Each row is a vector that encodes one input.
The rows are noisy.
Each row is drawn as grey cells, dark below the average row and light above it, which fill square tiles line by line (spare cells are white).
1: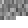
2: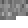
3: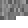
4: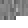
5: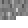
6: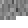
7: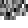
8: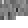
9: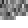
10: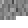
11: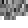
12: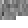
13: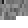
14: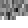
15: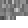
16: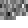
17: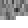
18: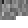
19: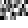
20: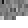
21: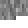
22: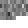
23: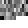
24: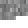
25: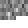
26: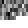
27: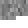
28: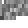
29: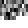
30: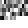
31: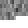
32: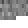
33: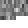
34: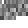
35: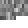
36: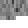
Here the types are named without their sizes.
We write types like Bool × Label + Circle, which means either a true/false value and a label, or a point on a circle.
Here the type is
Bool × Bool × Bool × Line.
